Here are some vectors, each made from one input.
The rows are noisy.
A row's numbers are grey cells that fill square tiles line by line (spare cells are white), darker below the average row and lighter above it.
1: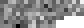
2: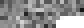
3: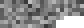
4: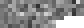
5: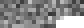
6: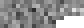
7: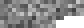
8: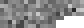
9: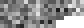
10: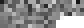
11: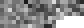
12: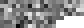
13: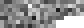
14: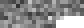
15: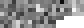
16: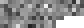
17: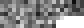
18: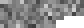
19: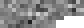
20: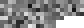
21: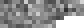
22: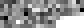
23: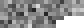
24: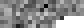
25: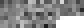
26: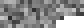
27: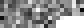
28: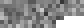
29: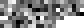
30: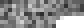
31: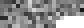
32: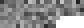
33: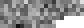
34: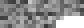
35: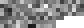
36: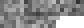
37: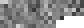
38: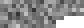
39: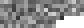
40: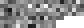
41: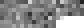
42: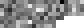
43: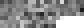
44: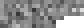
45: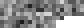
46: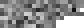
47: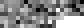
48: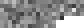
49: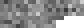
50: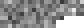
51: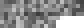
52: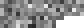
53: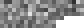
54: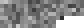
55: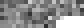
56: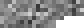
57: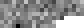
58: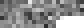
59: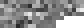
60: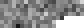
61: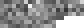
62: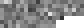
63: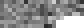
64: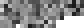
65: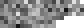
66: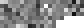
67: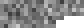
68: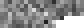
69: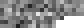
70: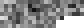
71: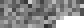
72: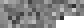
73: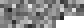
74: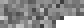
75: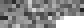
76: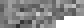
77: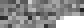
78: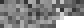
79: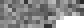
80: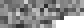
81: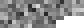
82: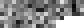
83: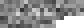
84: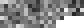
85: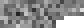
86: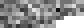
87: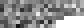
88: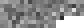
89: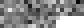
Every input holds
either a point on a 9-point circle and a true/false value, or a point on a 7-point line.
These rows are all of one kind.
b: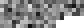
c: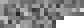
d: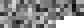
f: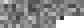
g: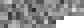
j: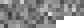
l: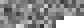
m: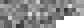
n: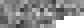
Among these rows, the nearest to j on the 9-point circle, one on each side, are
g and n.
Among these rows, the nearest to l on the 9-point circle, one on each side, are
c and d.
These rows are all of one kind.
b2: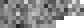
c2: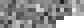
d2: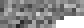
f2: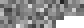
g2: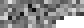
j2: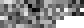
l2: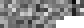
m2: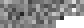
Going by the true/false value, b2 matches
d2 and l2.
